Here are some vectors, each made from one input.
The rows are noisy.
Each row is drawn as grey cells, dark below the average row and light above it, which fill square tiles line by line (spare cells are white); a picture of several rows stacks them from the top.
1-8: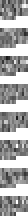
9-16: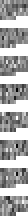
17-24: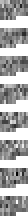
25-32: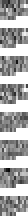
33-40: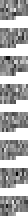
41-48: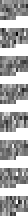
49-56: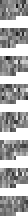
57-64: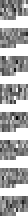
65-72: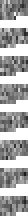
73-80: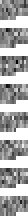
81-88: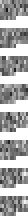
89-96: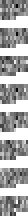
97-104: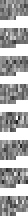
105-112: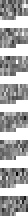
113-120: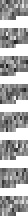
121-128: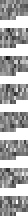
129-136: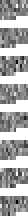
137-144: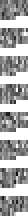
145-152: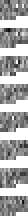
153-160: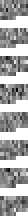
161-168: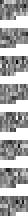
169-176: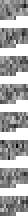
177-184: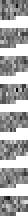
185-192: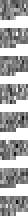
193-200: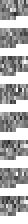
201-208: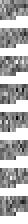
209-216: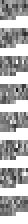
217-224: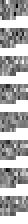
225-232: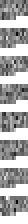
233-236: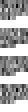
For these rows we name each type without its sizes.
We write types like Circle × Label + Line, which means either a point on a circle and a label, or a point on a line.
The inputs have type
Line × (Tree + Unit).
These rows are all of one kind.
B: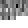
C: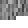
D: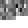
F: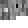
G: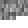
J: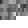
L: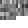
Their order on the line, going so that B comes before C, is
D, B, F, G, C, L, J.
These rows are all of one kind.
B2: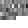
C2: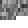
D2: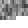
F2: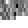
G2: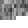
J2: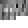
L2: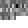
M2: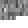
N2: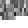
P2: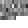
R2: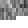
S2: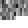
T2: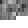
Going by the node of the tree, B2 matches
F2, L2 and P2.
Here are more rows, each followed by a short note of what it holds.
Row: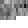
a point on a line and a node of a tree
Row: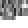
a point on a line
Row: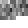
a point on a line and a node of a tree
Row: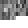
a point on a line and a node of a tree
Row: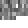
a point on a line
